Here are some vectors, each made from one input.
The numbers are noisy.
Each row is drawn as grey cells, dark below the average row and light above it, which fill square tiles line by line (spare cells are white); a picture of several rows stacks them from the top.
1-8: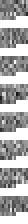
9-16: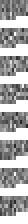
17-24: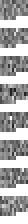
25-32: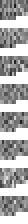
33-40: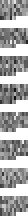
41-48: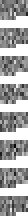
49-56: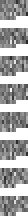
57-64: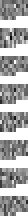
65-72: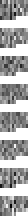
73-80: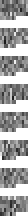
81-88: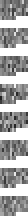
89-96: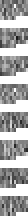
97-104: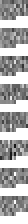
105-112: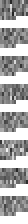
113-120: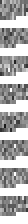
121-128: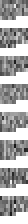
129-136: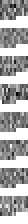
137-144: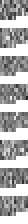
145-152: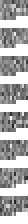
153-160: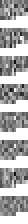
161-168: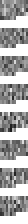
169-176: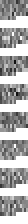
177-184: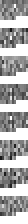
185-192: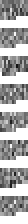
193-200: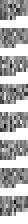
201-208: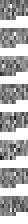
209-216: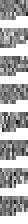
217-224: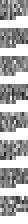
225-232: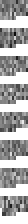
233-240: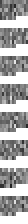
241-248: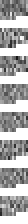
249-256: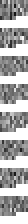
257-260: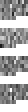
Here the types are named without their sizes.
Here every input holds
either a point on a circle and a label, or a list of points on a line.
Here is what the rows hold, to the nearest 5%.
About 40% of them hold a point on a circle and a label. The rest are lists of points on a line.
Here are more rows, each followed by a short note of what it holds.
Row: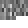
a list of two items
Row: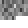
a list of one item
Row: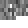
a list of two items
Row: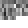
a list of one item
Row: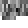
the empty list
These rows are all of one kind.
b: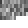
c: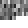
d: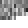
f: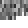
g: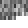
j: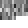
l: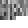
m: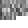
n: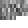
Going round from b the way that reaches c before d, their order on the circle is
b, m, n, l, c, f, g, j, d.
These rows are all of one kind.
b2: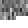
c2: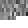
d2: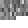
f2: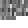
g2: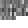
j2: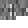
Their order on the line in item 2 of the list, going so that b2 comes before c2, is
b2, f2, g2, d2, c2, j2.
